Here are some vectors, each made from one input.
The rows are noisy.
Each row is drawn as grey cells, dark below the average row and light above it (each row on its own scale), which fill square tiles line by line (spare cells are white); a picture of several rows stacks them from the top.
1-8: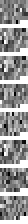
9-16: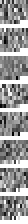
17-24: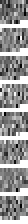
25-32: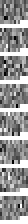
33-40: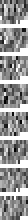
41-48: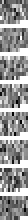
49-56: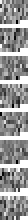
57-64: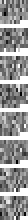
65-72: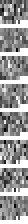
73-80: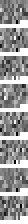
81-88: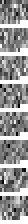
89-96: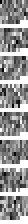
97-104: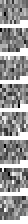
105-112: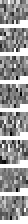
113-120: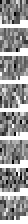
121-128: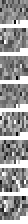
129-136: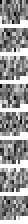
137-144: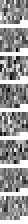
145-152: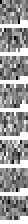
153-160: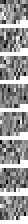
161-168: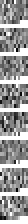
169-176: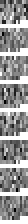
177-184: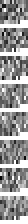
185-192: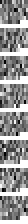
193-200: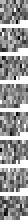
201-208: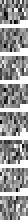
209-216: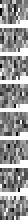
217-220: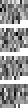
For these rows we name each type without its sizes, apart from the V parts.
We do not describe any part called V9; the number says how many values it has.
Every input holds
a value of V9, together with either a point on a circle and a true/false value, or a fixed value.
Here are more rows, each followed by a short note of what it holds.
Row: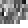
a value of V9
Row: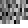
a point on a circle, a true/false value and a value of V9
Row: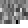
a value of V9
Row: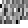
a value of V9
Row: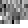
a point on a circle, a true/false value and a value of V9
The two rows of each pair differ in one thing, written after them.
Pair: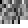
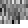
the value of V9
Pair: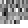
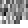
the true/false value
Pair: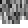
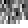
the value of V9
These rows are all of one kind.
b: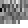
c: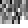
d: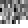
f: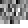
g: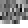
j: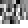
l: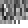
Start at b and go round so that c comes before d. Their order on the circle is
b, c, l, f, j, g, d.
